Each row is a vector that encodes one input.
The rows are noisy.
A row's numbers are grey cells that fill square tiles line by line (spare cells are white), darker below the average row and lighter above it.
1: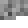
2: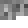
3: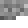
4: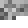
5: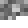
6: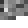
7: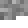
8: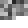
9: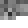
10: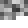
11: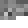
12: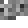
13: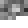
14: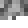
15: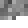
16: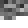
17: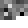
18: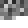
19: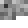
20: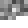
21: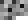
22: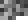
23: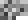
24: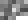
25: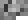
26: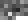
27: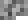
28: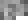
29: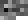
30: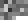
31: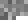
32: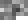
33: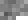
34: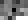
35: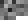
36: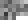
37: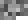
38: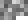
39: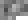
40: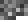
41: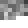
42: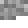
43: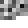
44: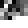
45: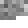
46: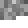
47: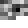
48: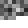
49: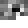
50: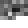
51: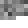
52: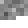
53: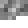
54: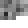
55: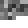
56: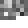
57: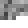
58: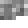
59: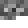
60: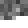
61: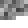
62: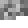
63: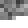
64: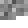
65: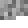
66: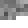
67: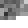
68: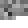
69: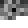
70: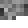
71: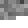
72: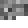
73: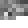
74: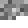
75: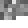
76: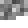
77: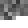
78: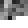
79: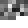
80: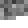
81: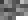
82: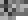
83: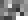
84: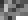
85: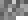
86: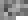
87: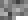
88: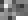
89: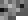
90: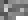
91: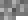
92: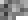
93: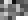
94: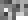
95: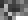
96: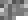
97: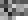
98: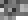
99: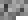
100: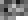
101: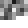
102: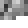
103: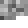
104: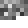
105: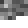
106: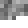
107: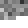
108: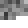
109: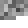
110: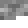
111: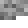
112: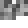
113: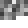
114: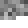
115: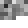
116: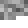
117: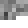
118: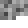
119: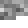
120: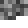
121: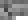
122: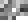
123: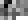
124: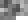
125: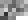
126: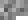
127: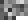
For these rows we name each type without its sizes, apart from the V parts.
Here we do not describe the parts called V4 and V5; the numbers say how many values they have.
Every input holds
either a value of V4 and a value of V5, or a list of points on a line.
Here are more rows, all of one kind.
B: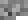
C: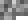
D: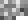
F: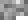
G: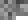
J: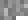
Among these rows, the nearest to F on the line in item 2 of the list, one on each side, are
D and G.
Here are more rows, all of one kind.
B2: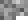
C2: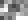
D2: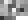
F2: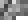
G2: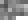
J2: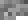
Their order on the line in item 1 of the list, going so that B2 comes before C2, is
G2, D2, B2, J2, F2, C2.
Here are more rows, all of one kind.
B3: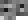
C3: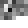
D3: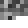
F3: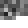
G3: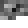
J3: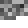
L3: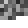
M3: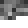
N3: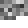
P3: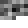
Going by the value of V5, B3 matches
C3, J3 and N3.
